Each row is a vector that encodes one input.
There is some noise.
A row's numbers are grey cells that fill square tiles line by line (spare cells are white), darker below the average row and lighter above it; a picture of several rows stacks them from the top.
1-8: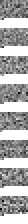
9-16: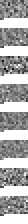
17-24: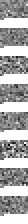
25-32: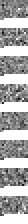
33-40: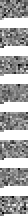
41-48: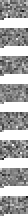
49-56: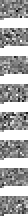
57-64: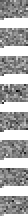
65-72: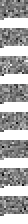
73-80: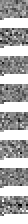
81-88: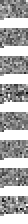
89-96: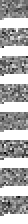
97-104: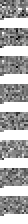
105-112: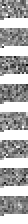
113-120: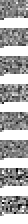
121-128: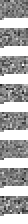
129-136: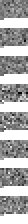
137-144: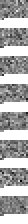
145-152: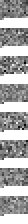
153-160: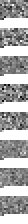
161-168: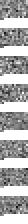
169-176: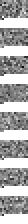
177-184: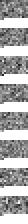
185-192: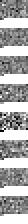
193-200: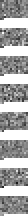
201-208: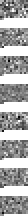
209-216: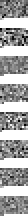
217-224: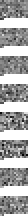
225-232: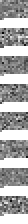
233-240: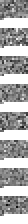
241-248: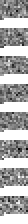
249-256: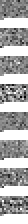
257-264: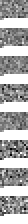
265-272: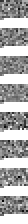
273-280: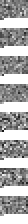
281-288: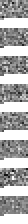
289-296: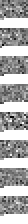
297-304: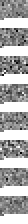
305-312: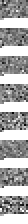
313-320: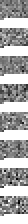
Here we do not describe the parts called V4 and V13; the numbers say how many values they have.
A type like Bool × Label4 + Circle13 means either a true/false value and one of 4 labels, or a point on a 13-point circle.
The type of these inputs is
Bool × Label5 × V4 × V13 + Unit.
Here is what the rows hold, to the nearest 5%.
A few of them hold a fixed value. The rest hold one of 5 labels, a true/false value, a value of V4 and a value of V13.
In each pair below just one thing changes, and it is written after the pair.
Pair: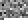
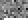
the label
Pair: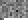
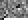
the label
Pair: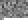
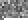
the value of V4
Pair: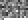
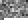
the true/false value
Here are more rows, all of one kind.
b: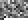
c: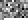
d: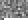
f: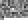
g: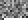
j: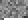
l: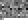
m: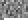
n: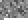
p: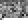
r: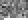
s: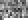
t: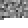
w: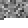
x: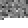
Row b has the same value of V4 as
f, g, l and n.
